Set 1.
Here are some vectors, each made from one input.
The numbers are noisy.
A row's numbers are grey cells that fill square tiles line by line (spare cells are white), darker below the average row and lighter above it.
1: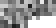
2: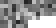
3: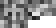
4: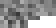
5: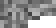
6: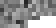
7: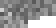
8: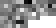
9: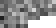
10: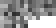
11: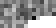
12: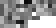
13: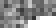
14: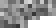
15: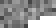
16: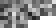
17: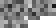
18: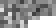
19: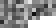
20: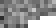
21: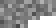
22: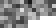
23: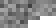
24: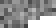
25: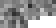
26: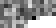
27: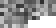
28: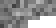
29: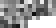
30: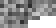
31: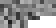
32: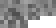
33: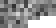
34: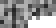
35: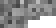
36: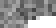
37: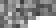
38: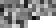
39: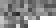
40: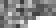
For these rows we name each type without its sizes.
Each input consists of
a node of a tree.
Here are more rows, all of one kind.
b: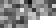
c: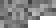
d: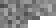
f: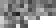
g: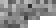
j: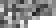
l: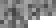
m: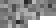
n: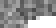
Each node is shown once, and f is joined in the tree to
l.
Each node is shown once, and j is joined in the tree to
d and n.
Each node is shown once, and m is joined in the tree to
b.
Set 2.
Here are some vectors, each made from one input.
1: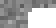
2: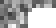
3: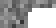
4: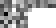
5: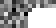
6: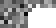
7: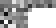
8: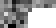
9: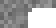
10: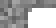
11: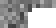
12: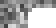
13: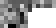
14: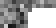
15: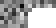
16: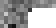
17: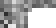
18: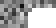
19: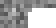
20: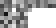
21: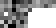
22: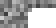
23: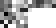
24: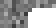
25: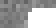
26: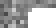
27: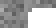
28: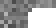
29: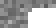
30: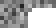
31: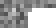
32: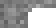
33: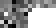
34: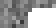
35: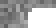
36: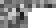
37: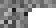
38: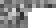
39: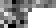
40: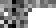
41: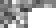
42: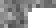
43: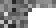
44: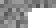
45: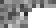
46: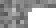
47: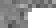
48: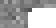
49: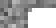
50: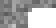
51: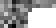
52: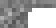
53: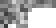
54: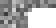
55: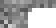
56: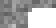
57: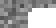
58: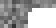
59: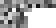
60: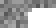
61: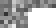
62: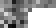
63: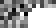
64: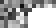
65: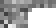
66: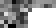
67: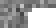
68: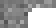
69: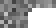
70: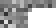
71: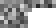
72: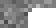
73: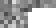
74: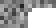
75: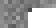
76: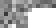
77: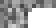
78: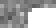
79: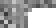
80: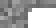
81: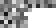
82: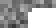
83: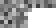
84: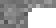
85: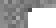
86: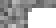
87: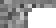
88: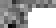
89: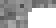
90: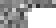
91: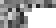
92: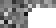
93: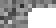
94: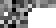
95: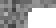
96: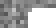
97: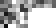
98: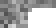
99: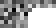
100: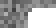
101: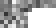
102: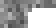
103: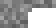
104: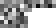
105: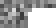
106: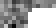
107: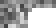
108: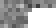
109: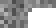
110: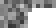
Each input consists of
one of 11 labels.
